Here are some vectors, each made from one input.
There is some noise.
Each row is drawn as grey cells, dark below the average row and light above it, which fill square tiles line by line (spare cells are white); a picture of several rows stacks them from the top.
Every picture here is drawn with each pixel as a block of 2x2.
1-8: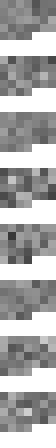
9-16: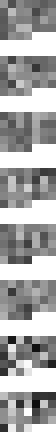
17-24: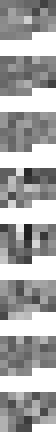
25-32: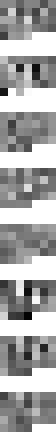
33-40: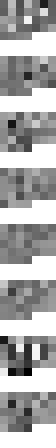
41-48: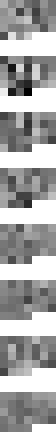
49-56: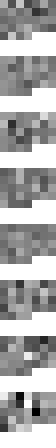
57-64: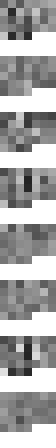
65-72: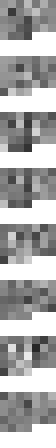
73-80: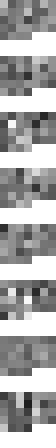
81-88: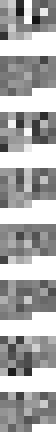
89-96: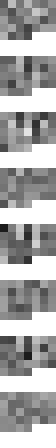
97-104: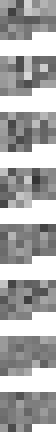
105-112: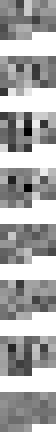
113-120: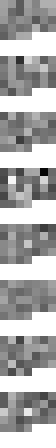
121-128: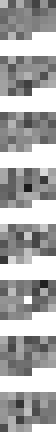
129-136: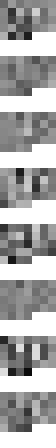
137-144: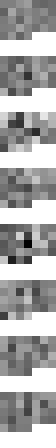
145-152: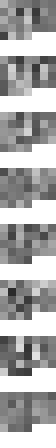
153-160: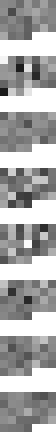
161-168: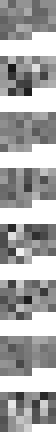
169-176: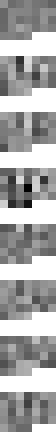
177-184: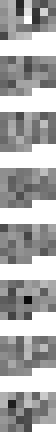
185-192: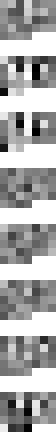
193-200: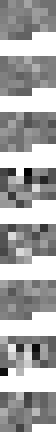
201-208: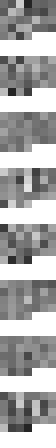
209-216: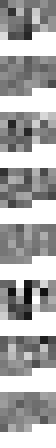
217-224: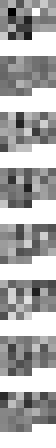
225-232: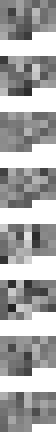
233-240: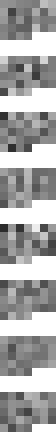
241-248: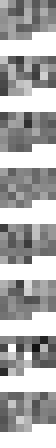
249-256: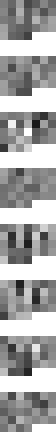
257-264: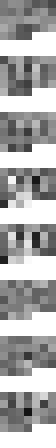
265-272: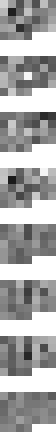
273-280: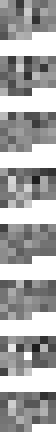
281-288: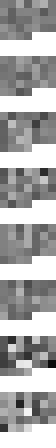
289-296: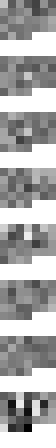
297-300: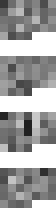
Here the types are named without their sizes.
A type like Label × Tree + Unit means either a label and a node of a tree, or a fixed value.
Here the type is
Bool × Bool × Bool × Bool + Circle × Circle.
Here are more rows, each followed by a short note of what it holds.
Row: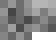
a point on each of two circles
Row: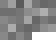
four true/false values
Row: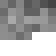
four true/false values
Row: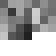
four true/false values
